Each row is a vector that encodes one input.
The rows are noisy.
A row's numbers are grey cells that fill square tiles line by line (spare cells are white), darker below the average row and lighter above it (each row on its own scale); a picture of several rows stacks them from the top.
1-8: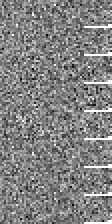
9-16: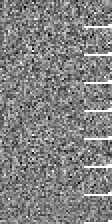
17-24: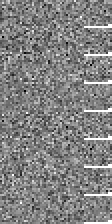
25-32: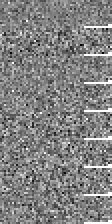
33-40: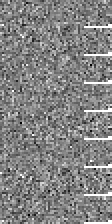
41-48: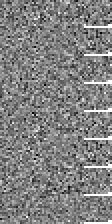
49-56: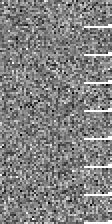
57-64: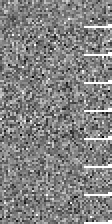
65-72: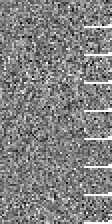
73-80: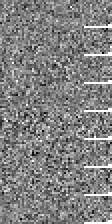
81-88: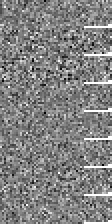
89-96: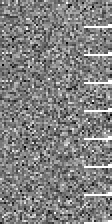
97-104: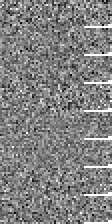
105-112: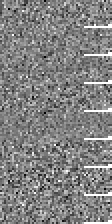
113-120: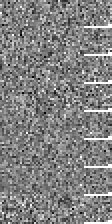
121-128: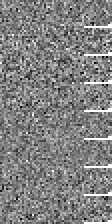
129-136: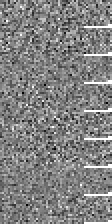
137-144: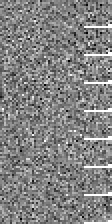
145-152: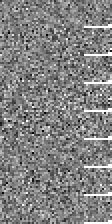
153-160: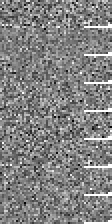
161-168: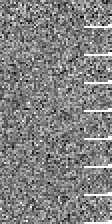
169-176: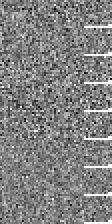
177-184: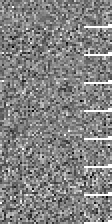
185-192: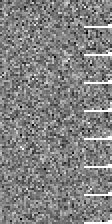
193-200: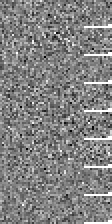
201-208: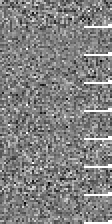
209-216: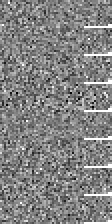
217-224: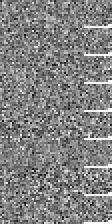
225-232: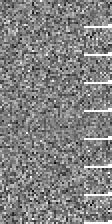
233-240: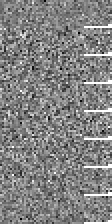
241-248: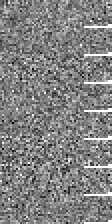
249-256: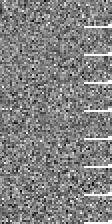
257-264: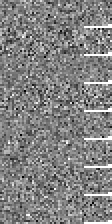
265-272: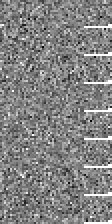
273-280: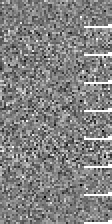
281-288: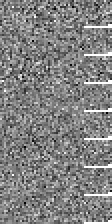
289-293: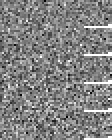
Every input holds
either a point on a 6-point circle, or a point on a 13-point circle, or a point on a 15-point circle, or a fixed value.
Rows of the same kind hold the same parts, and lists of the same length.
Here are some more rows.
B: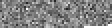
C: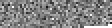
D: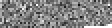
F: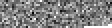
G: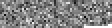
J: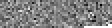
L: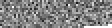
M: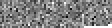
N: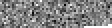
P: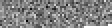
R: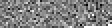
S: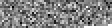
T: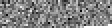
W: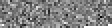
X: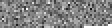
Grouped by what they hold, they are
B, G, M, W, X
C, L, P
D, F, N, S, T
J, R

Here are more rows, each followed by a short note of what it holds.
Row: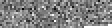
a point on a 6-point circle
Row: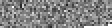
a point on a 6-point circle
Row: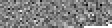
a fixed value
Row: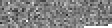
a point on a 15-point circle
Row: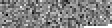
a point on a 13-point circle
